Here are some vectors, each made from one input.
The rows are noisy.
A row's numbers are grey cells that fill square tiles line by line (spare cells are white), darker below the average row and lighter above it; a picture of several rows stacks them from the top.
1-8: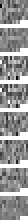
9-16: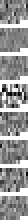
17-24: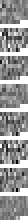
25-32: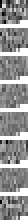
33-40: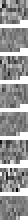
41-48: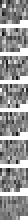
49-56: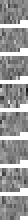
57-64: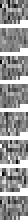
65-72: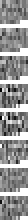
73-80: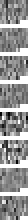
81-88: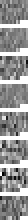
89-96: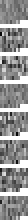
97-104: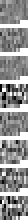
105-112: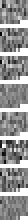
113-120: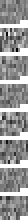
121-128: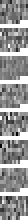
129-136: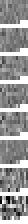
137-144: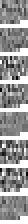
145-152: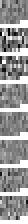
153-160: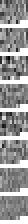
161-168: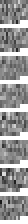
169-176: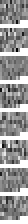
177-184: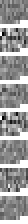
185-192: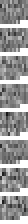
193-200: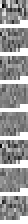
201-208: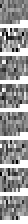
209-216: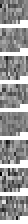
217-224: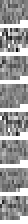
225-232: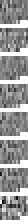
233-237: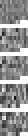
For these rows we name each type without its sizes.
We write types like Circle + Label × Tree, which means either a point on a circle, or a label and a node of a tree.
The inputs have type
Bool × Line + Circle.
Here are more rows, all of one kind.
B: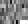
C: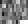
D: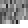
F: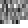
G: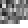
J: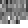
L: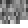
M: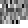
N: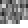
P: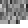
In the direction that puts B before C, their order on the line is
D, B, M, P, N, J, C, L, F, G.
